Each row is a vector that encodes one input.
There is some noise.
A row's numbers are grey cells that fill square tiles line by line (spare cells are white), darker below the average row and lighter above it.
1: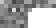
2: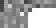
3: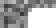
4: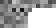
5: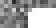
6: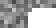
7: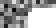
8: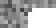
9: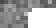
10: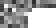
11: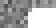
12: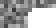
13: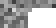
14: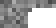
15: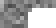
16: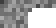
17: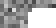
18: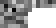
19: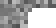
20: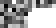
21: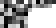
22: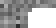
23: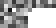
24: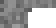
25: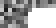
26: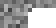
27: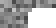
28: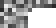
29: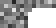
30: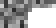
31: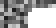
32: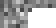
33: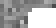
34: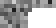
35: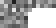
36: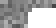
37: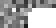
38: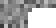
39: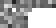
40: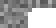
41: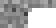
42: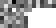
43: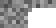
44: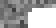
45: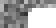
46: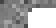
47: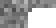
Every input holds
a point on a 4-point line and a true/false value.
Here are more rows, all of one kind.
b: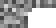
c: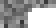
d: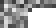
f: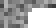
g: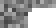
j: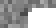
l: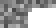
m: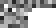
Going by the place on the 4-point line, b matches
c and m.
